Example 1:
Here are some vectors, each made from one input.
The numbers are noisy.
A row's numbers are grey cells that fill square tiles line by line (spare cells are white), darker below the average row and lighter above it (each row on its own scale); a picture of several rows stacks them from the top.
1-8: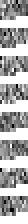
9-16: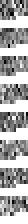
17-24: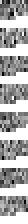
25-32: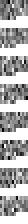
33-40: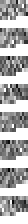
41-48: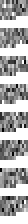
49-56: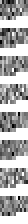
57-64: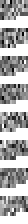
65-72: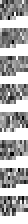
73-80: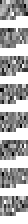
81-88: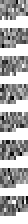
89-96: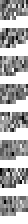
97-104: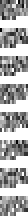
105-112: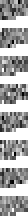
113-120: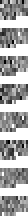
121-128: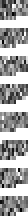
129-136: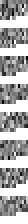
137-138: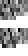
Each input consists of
either one of 5 labels, or one of 11 labels and a true/false value.
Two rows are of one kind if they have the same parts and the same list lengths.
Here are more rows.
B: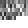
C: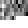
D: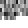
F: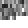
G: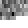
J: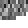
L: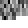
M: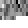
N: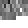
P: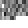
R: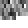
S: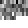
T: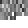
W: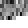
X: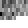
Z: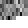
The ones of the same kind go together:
B, F, G, J, L, N, R, W, X, Z
C, D, M, P, S, T

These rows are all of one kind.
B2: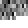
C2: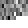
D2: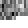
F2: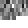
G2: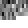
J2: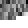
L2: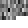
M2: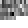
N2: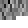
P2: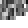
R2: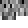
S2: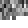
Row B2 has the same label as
C2, F2 and S2.
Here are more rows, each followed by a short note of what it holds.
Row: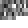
one of 11 labels and a true/false value
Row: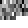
one of 5 labels
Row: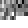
one of 5 labels
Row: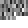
one of 11 labels and a true/false value
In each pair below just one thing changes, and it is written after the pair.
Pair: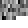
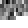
the label
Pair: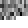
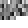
the true/false value
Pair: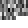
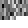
the true/false value
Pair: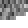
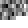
the true/false value
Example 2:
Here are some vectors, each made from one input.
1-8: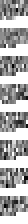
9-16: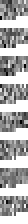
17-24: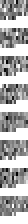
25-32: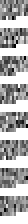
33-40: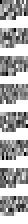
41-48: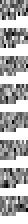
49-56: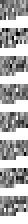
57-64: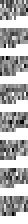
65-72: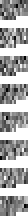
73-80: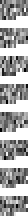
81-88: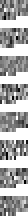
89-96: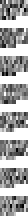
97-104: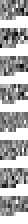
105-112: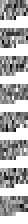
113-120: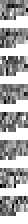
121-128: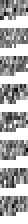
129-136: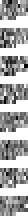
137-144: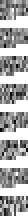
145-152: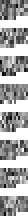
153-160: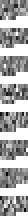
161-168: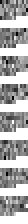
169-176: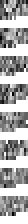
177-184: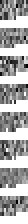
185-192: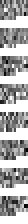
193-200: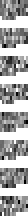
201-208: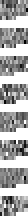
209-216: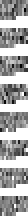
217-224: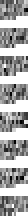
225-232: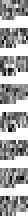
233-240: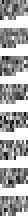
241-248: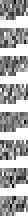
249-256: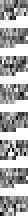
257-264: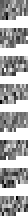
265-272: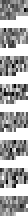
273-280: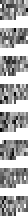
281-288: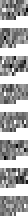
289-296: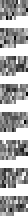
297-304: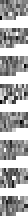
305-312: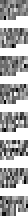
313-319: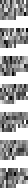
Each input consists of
either one of 6 labels, or one of 11 labels and a true/false value.
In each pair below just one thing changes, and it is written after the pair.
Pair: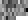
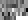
the true/false value
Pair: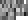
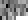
the label
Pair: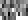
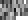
the true/false value
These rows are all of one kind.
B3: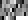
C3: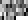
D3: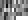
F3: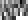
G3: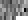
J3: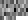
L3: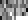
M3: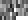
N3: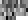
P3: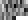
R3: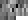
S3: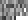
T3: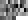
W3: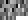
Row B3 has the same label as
C3, F3, J3 and P3.
